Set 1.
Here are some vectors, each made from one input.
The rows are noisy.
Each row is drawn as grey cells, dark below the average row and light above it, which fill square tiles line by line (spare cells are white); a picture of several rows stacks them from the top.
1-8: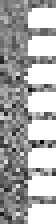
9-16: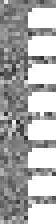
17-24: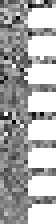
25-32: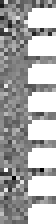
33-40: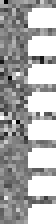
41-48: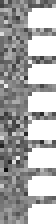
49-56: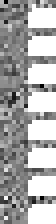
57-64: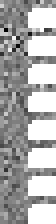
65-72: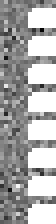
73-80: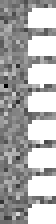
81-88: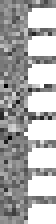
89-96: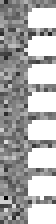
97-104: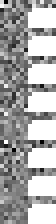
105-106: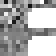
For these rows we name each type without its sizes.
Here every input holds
either a point on a line, or four true/false values.
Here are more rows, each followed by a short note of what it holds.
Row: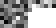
a point on a line
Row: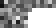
a point on a line
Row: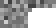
four true/false values
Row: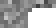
four true/false values
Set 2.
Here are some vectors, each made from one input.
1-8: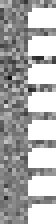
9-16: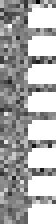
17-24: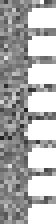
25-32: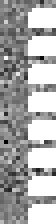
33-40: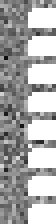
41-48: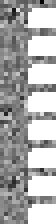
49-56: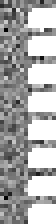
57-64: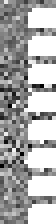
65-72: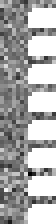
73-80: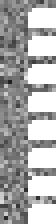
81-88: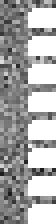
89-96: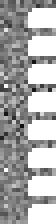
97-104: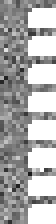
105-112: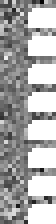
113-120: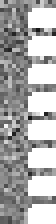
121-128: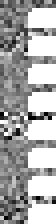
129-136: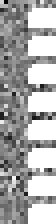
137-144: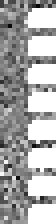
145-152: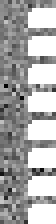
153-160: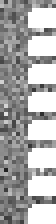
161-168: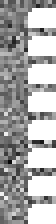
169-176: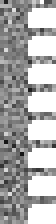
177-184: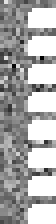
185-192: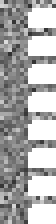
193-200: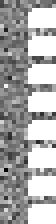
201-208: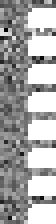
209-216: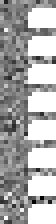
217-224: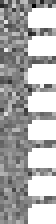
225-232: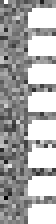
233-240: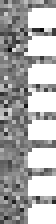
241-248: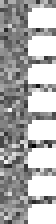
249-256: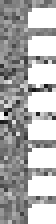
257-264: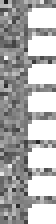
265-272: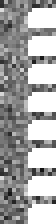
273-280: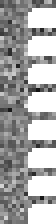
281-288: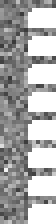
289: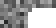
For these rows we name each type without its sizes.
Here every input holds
either a point on a line, or four true/false values.
